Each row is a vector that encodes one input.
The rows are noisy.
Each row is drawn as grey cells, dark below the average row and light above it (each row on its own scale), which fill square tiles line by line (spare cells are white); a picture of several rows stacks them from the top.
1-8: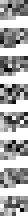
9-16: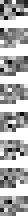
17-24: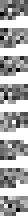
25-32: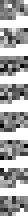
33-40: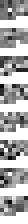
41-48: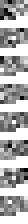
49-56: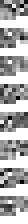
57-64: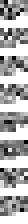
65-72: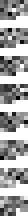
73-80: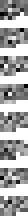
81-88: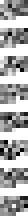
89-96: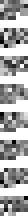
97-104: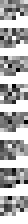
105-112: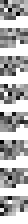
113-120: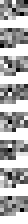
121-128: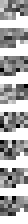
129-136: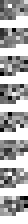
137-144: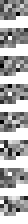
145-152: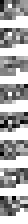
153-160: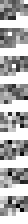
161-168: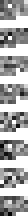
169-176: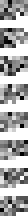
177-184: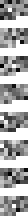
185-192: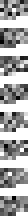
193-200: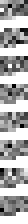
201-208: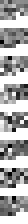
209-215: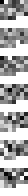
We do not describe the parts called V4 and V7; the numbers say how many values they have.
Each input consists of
a value of V7, together with either a point on a 5-point line and a true/false value, or a value of V4.
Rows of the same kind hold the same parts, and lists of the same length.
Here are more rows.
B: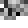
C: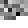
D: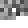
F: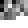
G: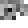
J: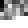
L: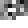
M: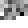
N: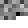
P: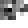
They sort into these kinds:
B, C, D, L, N
F, G, J, M, P

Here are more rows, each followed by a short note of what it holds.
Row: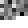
a point on a 5-point line, a true/false value and a value of V7
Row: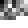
a point on a 5-point line, a true/false value and a value of V7
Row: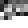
a point on a 5-point line, a true/false value and a value of V7
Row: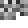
a point on a 5-point line, a true/false value and a value of V7
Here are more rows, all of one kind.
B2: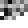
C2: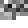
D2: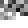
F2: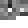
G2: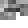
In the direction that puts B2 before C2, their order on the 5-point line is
F2, B2, G2, C2, D2.
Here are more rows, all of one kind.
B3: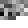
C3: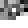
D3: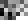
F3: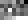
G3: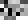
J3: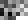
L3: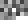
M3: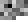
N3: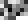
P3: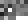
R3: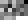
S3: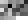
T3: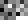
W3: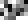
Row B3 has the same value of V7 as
D3, J3, M3 and P3.
